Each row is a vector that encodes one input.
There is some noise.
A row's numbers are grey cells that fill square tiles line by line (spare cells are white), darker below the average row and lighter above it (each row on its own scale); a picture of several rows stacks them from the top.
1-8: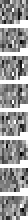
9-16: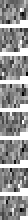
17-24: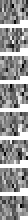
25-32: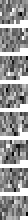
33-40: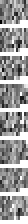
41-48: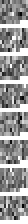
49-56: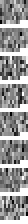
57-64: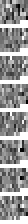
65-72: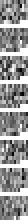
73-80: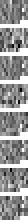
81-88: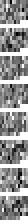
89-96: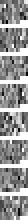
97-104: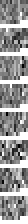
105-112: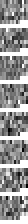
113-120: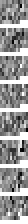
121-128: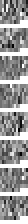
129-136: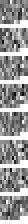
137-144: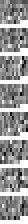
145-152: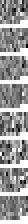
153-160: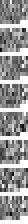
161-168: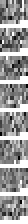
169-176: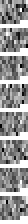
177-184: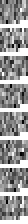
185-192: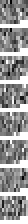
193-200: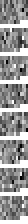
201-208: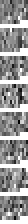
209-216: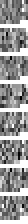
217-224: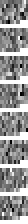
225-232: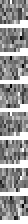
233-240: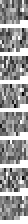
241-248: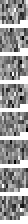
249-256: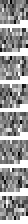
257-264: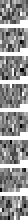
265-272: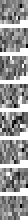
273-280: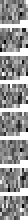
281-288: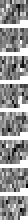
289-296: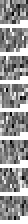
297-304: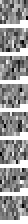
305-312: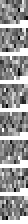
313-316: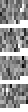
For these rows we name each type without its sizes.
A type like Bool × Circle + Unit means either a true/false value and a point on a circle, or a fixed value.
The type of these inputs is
(Bool × Bool × Bool × Bool + Circle) × Tree.
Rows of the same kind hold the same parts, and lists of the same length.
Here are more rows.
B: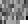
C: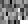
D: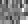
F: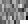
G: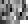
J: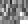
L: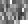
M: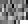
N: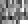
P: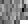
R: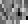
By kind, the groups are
B, D, F, J, L, M, N, R
C, G, P

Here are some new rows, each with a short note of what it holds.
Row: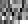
a node of a tree and four true/false values
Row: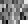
a point on a circle and a node of a tree
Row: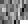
a point on a circle and a node of a tree
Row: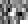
a point on a circle and a node of a tree
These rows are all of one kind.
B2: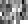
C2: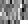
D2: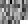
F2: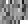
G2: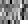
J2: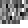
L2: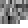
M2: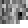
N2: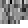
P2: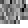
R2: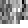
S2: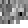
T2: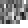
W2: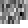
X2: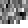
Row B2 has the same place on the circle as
C2, D2, G2 and S2.
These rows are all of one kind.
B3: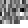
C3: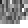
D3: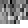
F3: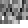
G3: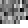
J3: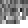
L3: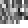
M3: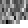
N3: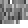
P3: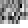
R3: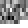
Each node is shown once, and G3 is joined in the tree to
B3, D3 and F3.
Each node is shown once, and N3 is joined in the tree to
F3 and L3.
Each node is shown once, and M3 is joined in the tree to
L3.
